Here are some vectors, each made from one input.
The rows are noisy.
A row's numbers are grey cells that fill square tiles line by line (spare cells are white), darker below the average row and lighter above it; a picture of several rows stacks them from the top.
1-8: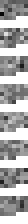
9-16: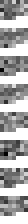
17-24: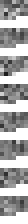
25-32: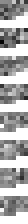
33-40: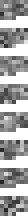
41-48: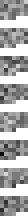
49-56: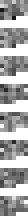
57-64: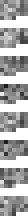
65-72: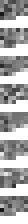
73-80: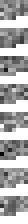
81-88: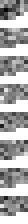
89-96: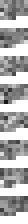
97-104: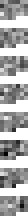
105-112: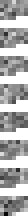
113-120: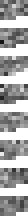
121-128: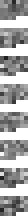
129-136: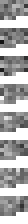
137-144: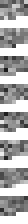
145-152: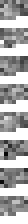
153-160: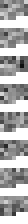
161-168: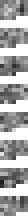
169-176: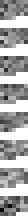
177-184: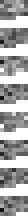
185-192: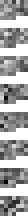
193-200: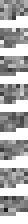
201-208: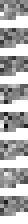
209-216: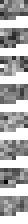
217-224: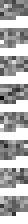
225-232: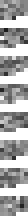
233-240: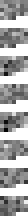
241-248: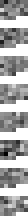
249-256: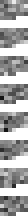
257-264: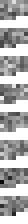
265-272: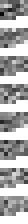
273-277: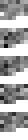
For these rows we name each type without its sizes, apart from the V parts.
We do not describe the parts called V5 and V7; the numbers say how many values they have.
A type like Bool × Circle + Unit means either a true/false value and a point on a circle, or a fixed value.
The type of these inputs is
Bool × V5 + Line × (Line + V7).
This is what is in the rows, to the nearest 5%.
About 80% of them hold a point on a line, together with either a point on a line, or a value of V7. The rest hold a true/false value and a value of V5.
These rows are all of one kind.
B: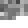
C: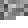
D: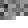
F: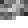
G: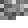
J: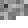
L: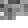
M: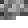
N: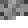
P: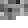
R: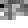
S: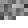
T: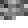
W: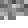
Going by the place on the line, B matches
L, P and R.
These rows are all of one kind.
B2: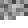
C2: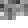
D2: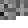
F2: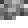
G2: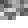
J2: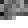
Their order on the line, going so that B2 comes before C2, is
D2, J2, F2, B2, G2, C2.
